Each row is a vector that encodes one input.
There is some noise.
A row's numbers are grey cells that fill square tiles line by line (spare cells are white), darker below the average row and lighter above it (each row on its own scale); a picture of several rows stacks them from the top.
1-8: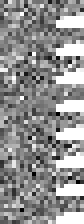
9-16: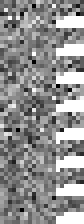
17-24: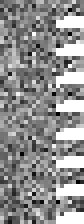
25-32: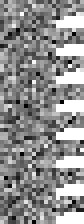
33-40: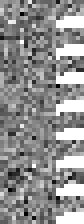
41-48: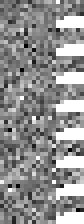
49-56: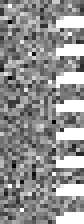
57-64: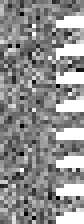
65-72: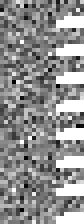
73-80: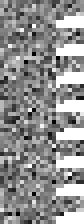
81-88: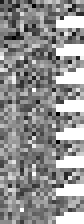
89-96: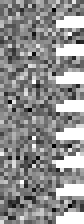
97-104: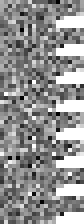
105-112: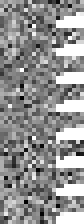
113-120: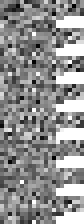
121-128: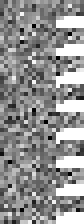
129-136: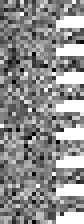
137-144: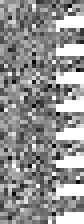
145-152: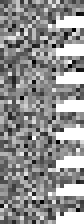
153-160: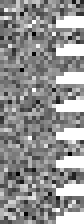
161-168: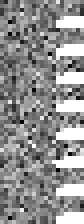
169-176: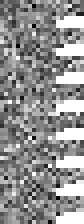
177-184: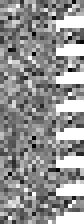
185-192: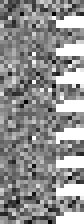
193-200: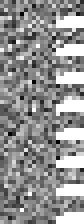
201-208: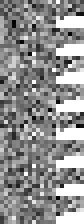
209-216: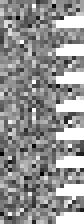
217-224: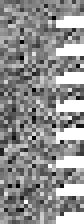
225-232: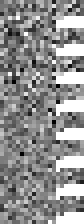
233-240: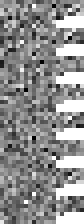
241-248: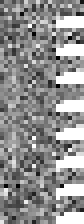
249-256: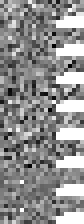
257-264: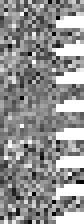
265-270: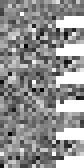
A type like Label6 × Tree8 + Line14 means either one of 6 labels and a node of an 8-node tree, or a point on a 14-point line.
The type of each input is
Bool × Line10 + Circle11.
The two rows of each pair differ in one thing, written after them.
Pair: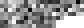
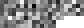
the place on the 10-point line
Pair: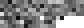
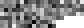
the true/false value
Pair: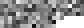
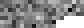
the true/false value
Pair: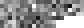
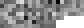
the place on the 10-point line
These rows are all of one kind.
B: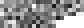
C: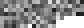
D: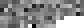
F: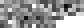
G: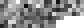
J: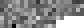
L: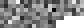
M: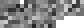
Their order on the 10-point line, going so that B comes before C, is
D, M, B, G, L, F, C, J.
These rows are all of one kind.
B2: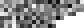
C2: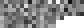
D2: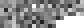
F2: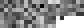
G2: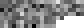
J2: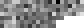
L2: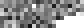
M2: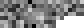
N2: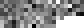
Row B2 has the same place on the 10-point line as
J2 and M2.
